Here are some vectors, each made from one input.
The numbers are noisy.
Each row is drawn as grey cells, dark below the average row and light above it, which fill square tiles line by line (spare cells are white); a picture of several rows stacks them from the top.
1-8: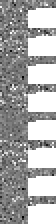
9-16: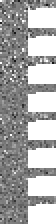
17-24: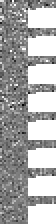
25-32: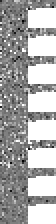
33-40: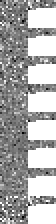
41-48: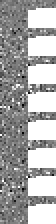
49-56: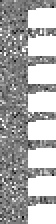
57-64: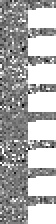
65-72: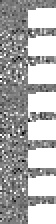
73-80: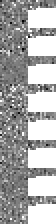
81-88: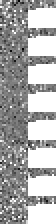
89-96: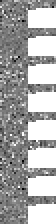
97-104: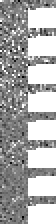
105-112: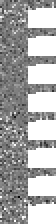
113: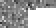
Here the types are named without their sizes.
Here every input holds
a point on a line, together with either a point on a circle, or a point on a line.
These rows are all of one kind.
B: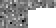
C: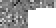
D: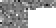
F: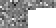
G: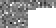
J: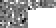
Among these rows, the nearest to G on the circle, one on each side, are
B and C.
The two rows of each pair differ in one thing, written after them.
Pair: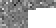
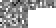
the place on the line
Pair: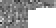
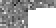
the place on the line
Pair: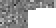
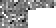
the place on the line
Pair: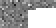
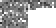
the place on the circle
